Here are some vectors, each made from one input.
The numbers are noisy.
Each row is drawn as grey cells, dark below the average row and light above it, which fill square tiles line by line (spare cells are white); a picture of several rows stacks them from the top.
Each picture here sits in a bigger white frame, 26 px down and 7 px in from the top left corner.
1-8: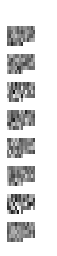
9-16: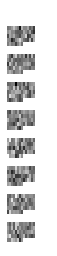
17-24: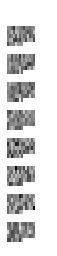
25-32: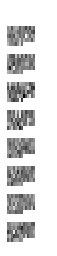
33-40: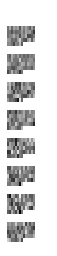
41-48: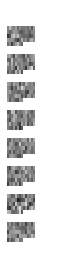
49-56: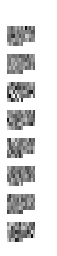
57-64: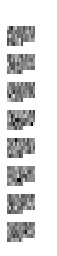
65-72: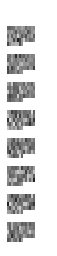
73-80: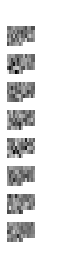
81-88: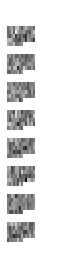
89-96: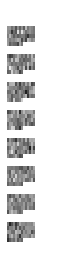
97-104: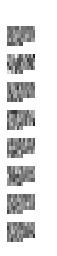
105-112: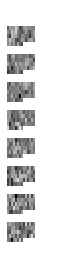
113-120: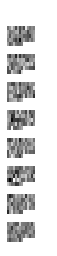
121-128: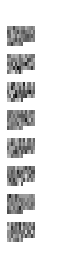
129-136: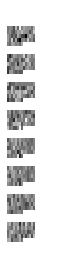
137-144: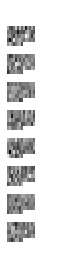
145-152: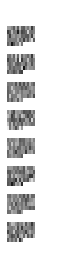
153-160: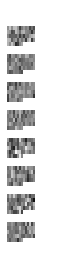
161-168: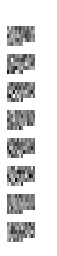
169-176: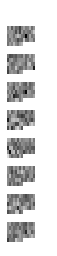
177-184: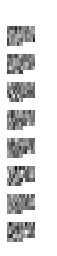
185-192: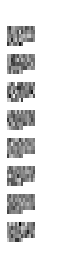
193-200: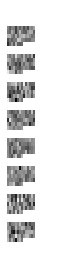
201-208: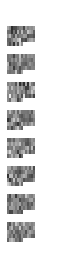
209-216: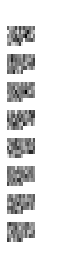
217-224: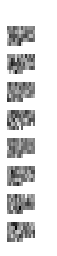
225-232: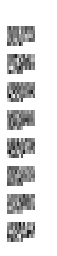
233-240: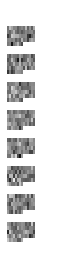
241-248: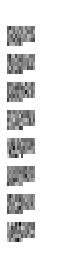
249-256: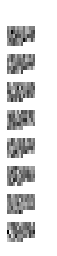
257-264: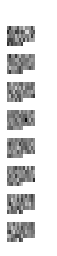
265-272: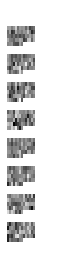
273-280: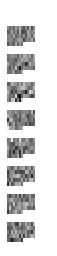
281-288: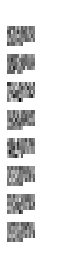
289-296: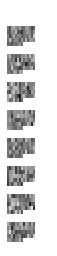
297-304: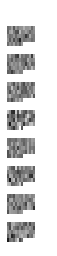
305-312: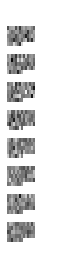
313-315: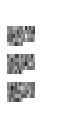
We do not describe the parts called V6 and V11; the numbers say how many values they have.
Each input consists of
either a point on a 7-point line and a value of V11, or a node of a 14-node tree and a value of V6.
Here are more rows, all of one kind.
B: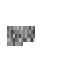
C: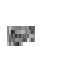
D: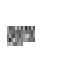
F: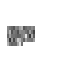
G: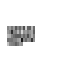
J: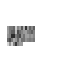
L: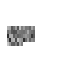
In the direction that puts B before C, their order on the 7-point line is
G, B, C, F, J, D, L.
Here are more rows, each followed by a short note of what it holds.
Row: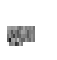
a point on a 7-point line and a value of V11
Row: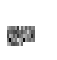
a point on a 7-point line and a value of V11
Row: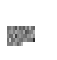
a node of a 14-node tree and a value of V6
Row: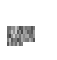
a node of a 14-node tree and a value of V6
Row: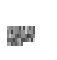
a point on a 7-point line and a value of V11
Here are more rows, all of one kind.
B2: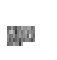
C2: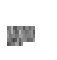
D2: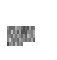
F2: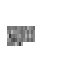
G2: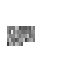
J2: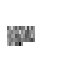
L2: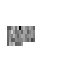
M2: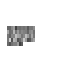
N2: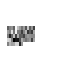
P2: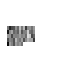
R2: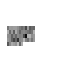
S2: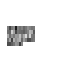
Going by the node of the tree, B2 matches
F2, N2 and S2.
